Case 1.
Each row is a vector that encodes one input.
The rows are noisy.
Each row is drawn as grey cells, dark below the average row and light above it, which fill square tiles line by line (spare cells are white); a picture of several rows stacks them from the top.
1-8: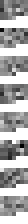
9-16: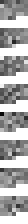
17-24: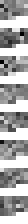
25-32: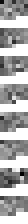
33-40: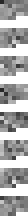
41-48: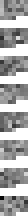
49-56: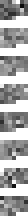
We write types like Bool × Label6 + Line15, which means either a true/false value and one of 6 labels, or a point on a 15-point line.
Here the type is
Bool × Bool × Bool + Unit.
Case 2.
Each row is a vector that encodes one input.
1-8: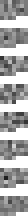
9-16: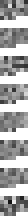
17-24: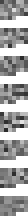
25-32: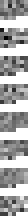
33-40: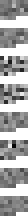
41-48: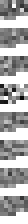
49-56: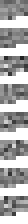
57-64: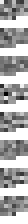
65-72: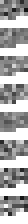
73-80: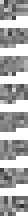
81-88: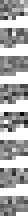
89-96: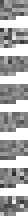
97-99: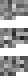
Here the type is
Label7.
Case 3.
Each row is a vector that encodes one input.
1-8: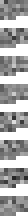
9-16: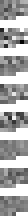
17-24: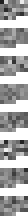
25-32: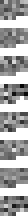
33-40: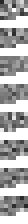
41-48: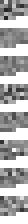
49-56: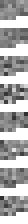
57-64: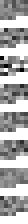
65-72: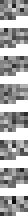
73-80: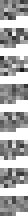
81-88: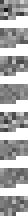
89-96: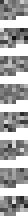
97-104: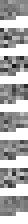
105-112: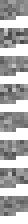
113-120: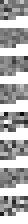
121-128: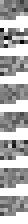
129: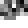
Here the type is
Tree10.
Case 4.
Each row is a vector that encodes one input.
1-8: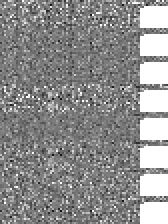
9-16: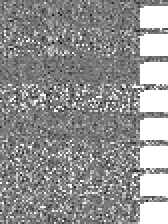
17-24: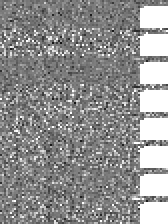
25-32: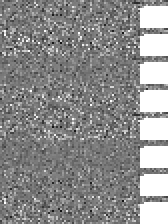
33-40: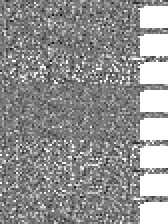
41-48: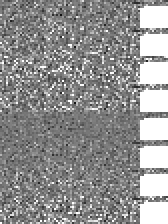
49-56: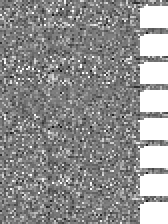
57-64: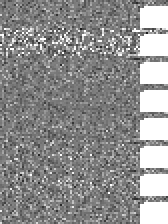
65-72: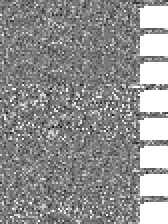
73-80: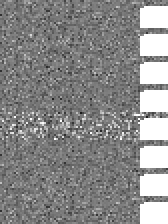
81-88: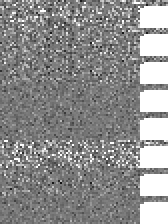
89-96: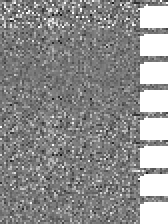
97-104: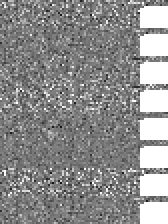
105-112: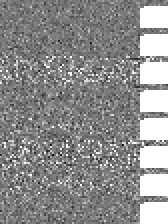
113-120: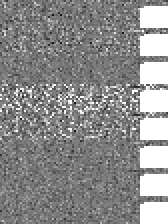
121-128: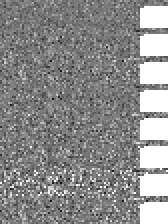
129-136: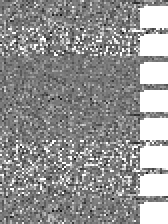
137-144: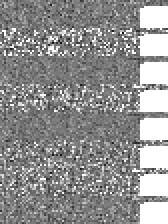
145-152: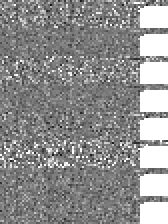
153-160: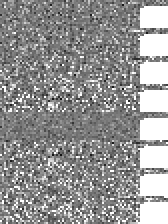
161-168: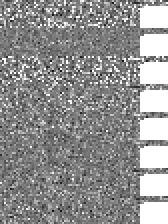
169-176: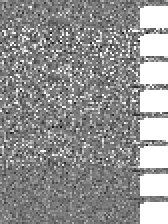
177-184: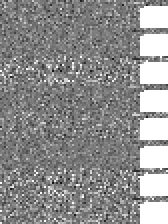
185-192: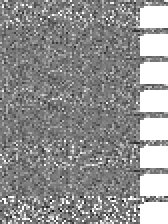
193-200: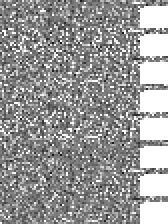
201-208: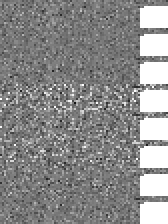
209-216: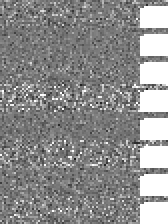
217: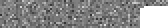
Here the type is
Line17.
